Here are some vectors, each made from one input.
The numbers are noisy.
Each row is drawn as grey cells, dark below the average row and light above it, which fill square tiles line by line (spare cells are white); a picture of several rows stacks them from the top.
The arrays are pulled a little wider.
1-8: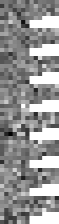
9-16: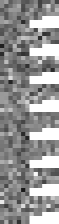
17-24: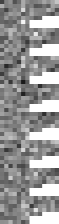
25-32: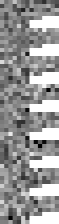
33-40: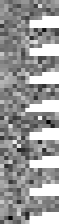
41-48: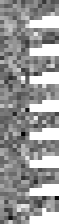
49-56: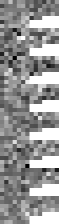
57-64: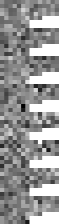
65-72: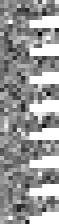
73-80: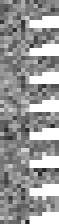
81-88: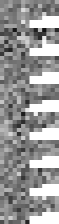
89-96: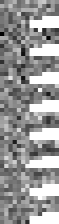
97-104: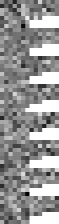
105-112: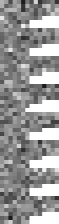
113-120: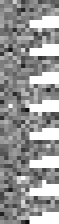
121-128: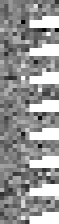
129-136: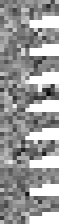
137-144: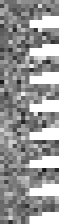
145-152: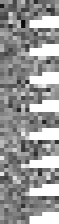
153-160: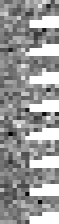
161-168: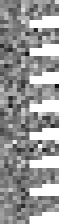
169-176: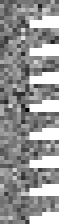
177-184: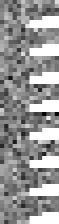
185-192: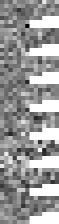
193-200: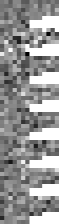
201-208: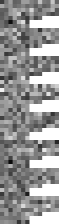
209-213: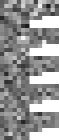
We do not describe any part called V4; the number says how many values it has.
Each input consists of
a point on an 8-point circle and a true/false value, together with a list of up to two values of V4.
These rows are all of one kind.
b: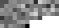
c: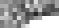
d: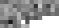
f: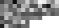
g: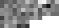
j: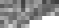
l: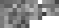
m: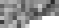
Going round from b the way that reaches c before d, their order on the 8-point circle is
b, l, j, m, c, d, f, g.
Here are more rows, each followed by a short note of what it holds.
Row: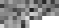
a point on an 8-point circle and a true/false value, together with a list of one item
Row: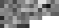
a point on an 8-point circle and a true/false value, together with a list of two items
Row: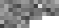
a point on an 8-point circle and a true/false value, together with the empty list
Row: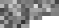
a point on an 8-point circle and a true/false value, together with a list of two items
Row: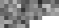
a point on an 8-point circle and a true/false value, together with the empty list
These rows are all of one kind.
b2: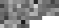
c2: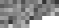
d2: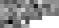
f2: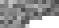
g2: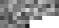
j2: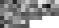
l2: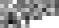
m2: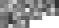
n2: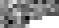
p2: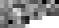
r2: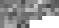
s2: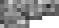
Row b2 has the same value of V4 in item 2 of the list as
d2 and n2.
